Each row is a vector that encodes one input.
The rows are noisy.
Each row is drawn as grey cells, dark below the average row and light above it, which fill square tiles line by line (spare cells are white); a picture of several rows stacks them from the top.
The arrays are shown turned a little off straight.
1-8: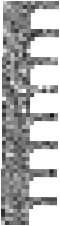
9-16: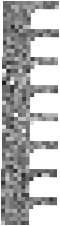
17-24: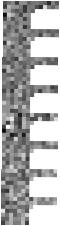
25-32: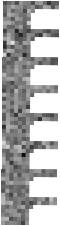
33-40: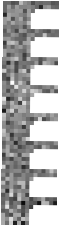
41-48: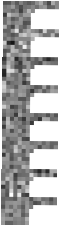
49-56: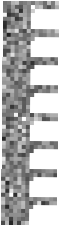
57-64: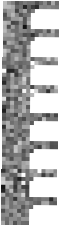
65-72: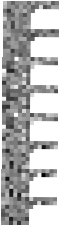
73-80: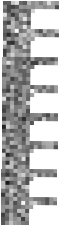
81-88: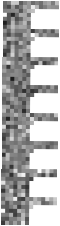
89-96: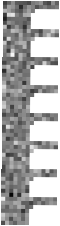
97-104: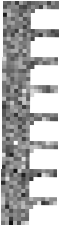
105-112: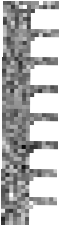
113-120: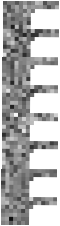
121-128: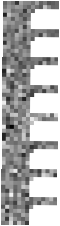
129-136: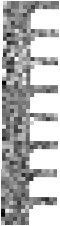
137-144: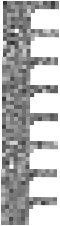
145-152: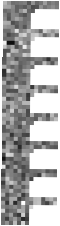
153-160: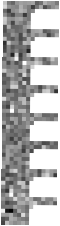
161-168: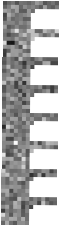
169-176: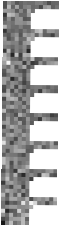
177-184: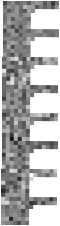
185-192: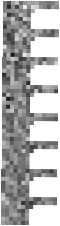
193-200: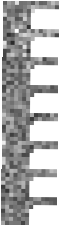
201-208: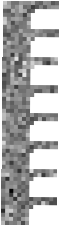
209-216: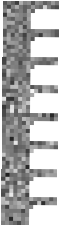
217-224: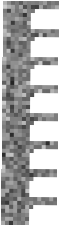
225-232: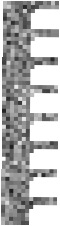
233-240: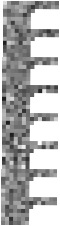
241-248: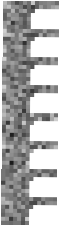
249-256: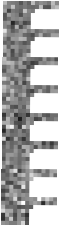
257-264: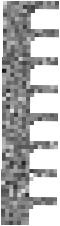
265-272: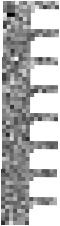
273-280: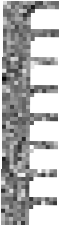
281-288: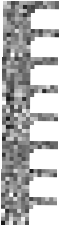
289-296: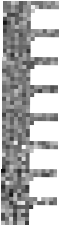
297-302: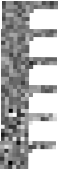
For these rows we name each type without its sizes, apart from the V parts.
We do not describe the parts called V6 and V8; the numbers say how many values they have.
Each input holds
either a value of V6 and a value of V8, or a list of items, each a point on each of two lines.
